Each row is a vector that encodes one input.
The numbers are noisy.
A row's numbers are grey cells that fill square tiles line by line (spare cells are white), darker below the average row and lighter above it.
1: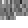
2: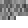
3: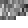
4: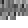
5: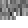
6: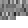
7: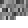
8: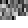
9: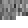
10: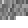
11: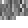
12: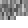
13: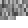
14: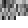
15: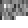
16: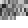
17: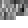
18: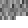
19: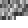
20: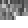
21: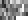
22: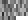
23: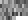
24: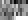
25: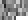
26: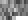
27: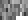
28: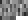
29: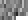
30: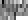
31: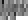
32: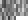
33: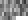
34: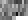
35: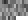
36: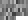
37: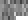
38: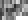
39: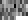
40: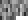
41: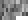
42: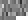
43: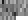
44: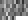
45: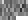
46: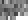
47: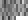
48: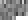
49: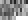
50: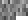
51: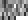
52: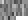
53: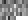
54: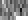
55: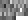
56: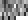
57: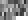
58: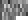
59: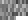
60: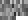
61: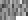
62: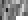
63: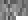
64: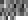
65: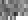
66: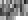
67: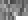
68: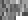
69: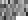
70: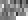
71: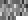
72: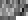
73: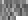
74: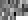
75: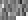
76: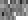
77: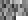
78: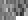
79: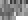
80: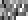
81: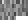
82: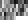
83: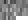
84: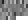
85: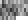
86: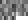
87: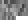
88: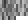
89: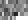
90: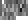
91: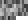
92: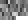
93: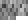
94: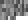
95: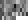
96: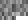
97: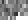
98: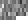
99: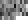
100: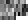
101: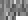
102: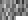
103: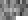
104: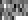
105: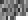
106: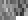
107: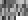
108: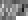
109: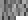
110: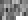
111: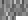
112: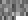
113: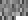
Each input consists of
a true/false value, together with either a point on a 5-point line, or a point on a 7-point line.
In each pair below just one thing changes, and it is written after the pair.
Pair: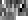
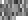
the true/false value
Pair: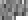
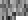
the place on the 5-point line
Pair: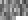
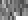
the place on the 5-point line
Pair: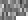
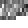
the true/false value
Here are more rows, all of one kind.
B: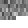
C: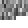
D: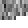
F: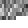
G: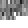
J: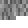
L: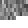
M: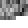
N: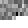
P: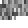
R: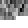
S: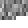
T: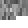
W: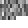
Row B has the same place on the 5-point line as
J, R and T.
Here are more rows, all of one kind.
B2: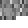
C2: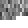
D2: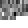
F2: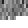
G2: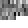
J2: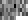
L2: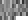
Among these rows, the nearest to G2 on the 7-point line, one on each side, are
F2 and L2.
